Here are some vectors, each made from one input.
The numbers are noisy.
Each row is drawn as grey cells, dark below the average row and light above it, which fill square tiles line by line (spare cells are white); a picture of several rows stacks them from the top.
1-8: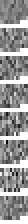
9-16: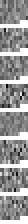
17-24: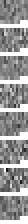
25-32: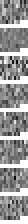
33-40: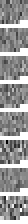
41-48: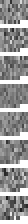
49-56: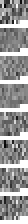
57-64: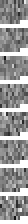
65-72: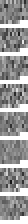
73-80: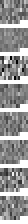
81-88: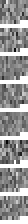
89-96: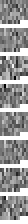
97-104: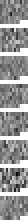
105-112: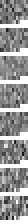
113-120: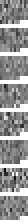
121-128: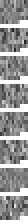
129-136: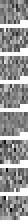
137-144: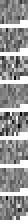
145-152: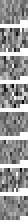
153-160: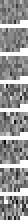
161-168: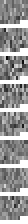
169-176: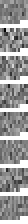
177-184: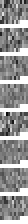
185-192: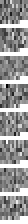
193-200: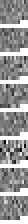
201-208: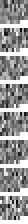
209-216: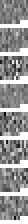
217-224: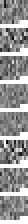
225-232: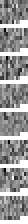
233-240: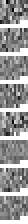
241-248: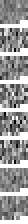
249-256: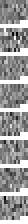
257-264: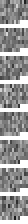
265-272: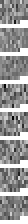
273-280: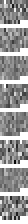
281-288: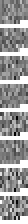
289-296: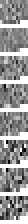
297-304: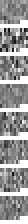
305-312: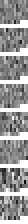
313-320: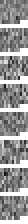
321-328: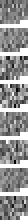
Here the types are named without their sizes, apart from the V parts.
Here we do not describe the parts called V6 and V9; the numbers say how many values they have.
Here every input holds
a true/false value and a value of V6, together with either a node of a tree, or a value of V9.
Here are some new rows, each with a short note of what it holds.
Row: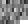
a node of a tree, a true/false value and a value of V6
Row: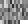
a true/false value, a value of V6 and a value of V9
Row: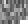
a node of a tree, a true/false value and a value of V6
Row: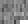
a node of a tree, a true/false value and a value of V6
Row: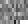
a node of a tree, a true/false value and a value of V6
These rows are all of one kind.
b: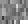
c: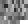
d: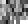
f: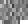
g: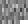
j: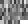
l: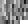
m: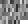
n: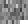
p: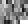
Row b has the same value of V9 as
d, g and p.
